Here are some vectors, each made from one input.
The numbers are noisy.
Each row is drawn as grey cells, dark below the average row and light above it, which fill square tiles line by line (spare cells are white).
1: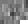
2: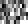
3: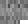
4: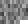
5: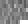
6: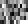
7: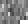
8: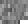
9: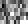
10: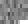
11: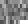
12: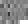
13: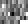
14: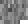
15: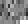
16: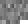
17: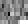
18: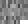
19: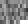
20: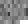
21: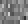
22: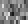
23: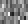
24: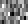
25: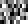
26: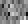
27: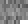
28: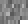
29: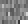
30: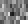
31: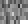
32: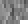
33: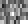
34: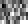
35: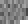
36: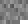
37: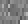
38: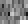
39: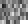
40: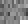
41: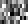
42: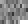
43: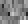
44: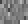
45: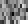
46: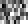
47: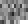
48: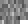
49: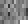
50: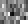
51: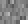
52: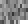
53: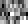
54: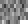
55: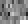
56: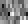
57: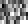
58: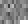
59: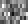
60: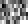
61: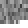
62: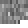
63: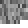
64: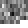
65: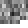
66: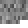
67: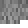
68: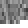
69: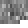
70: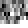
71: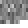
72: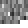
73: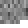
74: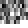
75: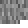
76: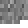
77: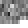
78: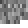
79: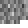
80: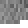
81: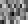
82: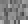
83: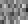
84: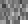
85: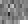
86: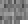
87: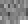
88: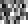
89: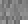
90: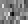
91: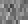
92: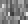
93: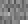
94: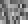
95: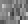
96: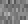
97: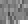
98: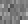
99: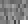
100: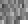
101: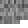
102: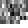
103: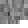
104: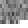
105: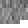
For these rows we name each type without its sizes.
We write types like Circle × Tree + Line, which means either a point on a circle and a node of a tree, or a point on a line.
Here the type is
Line × (Line + Tree).
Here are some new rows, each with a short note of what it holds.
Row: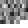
a point on each of two lines
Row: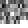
a point on a line and a node of a tree
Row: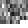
a point on a line and a node of a tree
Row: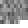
a point on each of two lines
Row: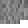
a point on a line and a node of a tree
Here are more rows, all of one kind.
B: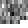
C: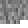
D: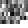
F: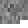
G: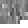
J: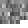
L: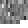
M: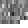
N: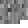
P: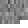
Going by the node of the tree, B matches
D, M and N.
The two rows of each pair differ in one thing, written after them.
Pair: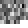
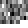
the node of the tree
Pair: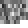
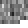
the place on the line
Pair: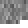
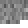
the place on the line
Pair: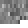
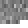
the node of the tree
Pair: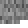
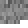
the place on the line
